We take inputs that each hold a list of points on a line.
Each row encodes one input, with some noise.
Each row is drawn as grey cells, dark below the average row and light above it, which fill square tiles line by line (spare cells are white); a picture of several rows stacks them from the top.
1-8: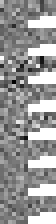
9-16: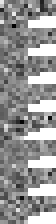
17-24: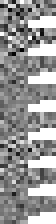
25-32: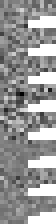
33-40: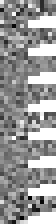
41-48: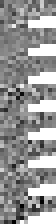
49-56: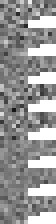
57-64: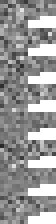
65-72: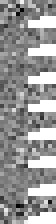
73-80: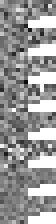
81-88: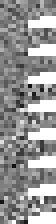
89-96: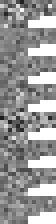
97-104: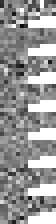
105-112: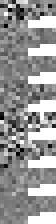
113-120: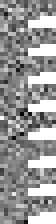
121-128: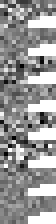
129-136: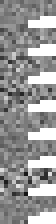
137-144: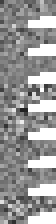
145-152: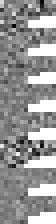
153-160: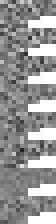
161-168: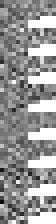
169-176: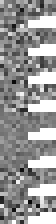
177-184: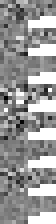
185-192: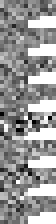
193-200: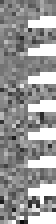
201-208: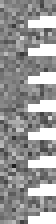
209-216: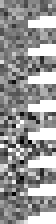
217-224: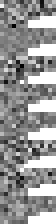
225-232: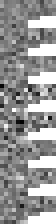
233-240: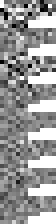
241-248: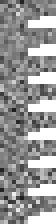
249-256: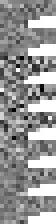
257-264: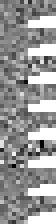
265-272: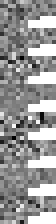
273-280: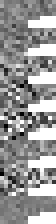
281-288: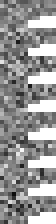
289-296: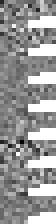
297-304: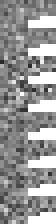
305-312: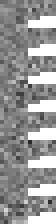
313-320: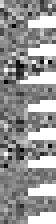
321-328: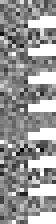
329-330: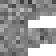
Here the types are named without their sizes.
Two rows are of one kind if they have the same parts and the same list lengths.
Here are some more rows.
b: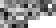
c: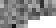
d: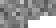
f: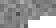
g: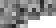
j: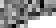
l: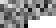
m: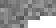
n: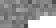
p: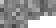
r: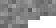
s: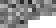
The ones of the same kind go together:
b, c, f, r
d, g, m, p
j, n, s
l

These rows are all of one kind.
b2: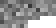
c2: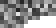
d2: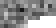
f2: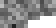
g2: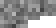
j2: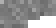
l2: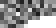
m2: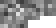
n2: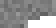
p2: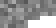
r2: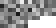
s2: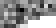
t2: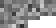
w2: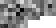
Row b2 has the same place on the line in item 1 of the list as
c2, d2, j2 and s2.
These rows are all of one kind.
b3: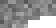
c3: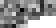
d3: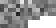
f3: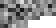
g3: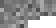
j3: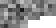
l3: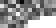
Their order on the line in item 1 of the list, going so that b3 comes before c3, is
l3, g3, j3, b3, f3, d3, c3.
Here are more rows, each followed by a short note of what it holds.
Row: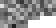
a list of two items
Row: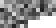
the empty list
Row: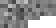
a list of one item
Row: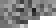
the empty list
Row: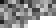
a list of two items
